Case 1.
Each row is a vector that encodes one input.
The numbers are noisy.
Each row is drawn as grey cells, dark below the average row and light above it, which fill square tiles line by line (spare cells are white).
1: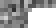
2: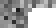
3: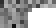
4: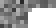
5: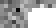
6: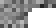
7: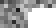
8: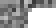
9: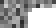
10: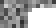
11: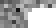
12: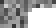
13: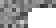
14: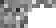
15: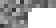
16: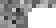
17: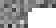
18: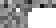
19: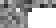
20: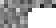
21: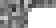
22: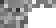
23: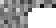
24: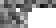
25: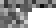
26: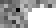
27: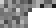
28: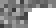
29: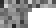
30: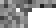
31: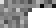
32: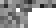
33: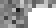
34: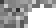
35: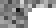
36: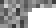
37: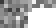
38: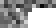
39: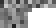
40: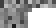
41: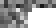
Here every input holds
either a point on a 5-point line, or a point on a 6-point line.
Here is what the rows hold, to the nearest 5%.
About 50% of them hold a point on a 5-point line. The rest hold a point on a 6-point line.
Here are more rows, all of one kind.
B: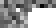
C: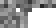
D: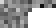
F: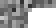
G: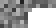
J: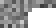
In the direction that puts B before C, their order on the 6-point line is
B, C, D, J, G, F.
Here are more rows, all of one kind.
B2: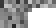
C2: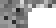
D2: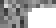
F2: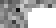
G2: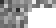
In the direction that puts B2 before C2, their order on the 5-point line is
B2, D2, G2, F2, C2.
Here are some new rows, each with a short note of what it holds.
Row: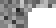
a point on a 5-point line
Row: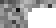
a point on a 5-point line
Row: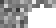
a point on a 5-point line
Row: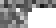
a point on a 6-point line
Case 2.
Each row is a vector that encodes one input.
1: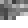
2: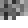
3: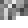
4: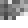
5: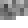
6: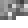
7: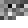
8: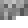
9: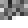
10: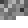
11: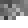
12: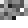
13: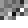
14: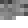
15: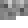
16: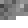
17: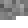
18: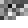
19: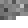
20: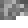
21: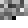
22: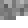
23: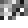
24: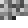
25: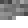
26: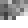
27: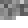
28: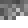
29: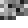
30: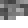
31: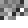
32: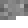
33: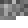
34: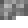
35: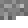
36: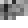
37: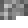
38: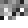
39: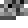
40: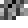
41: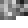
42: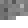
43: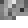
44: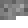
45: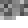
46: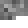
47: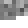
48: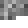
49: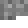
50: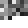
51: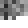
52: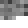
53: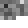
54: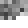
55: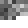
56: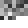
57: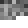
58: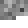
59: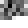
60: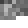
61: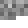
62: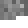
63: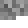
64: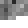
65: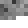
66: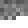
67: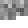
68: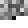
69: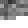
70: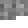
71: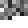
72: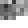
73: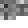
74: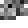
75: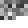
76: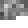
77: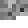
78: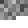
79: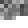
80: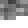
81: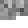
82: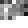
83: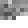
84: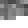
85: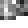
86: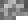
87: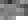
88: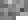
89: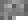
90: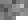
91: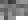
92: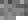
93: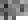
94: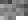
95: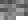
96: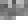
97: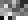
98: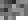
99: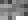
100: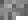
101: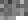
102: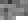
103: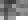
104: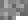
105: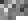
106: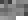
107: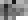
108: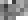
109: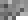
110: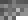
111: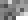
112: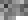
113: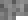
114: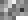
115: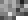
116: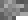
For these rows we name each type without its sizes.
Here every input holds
either a label, or three true/false values.
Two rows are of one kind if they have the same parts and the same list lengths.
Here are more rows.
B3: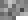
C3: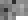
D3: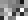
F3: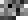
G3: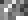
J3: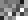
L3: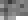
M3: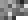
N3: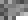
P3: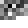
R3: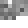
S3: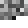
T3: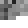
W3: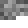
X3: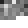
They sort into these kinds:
B3, C3, G3, L3, N3, R3, T3, W3, X3
D3, F3, J3, M3, P3, S3

